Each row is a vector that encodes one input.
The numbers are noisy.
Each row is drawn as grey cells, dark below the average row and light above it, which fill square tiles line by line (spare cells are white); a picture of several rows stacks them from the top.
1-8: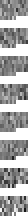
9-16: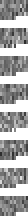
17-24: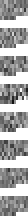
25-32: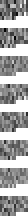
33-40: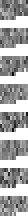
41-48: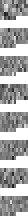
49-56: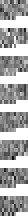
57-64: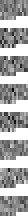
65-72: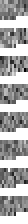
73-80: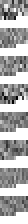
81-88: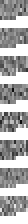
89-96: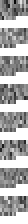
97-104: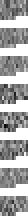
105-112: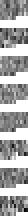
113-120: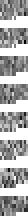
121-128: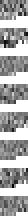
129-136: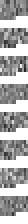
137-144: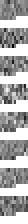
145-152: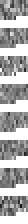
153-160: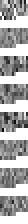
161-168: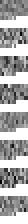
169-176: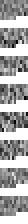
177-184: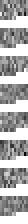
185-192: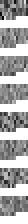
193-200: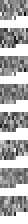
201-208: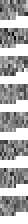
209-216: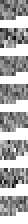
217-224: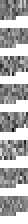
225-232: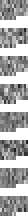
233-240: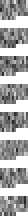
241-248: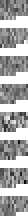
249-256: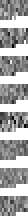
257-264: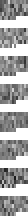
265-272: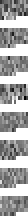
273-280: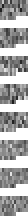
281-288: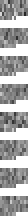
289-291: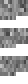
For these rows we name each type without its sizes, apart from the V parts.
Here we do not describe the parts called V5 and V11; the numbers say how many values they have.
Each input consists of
either a value of V5 and a value of V11, or a list of points on a line.
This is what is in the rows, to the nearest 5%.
About 30% of them hold a value of V5 and a value of V11. The rest are lists of points on a line.
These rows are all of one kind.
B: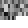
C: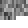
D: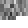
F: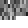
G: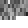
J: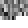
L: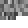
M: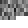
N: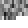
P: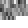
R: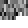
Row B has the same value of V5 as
F, G, J and P.
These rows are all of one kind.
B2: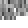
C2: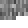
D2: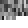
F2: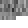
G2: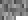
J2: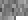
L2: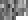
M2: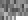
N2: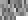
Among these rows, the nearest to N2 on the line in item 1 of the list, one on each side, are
B2 and M2.
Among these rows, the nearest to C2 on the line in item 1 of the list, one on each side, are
G2 and J2.
